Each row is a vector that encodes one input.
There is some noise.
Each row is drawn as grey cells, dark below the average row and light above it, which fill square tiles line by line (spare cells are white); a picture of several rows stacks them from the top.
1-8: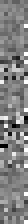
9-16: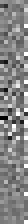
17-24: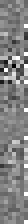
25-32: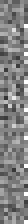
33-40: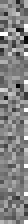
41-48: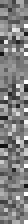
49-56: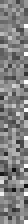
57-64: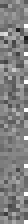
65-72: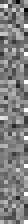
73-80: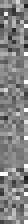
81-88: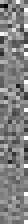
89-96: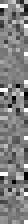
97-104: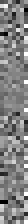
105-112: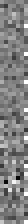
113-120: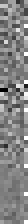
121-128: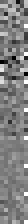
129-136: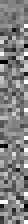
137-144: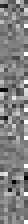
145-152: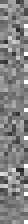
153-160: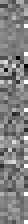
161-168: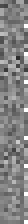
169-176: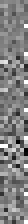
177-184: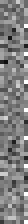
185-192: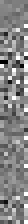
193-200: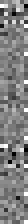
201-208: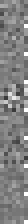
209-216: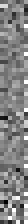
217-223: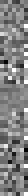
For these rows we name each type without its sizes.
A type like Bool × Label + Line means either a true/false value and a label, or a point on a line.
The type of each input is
Circle × Line.
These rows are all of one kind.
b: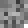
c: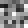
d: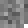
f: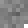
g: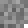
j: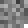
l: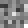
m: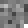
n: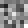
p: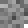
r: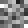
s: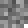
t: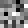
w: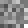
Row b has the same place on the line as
g, m and w.
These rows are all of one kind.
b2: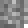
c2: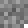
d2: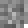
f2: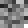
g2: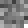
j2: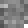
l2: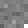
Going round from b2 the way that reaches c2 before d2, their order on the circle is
b2, g2, c2, d2, l2, j2, f2.
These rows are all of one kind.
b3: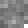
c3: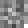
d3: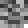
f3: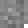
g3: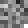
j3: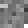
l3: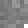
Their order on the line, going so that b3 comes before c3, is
l3, b3, j3, g3, f3, c3, d3.
